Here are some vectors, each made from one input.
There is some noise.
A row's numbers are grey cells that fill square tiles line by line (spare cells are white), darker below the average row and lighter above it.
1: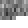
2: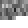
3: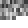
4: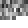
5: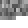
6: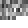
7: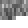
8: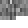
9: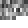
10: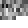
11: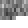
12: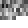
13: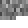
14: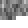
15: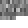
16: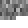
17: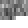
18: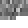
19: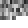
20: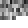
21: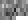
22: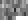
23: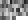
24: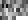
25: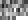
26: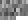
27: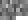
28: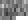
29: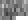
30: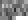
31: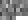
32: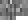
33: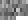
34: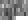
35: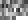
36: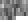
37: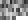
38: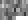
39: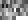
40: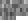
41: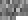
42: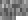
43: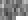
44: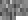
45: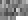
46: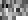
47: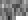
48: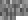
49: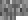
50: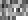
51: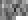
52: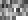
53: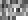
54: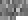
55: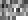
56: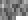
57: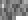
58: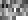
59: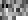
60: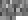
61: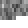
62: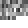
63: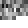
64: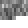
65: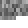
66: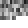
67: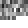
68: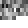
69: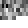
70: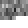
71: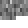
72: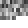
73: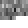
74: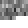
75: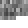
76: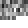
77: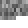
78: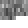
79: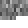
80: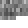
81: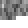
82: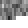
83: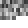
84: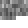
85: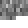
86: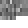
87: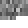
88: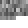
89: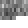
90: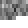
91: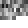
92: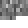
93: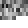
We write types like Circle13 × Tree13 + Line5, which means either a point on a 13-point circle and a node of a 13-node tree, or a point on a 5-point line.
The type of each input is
Bool × Bool × Bool × Line4 + Tree8.
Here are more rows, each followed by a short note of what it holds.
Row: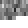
a point on a 4-point line and three true/false values
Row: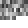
a node of an 8-node tree
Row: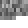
a point on a 4-point line and three true/false values
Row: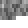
a point on a 4-point line and three true/false values
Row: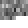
a point on a 4-point line and three true/false values
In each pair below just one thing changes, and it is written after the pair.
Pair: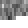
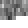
one of the three true/false values
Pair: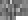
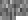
one of the three true/false values
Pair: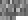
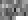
the place on the 4-point line
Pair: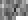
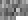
the place on the 4-point line
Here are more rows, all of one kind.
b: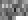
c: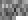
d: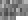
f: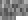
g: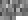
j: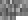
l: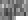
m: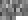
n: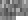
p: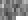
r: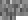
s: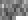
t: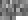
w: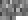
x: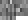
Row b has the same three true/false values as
g, m, t and w.
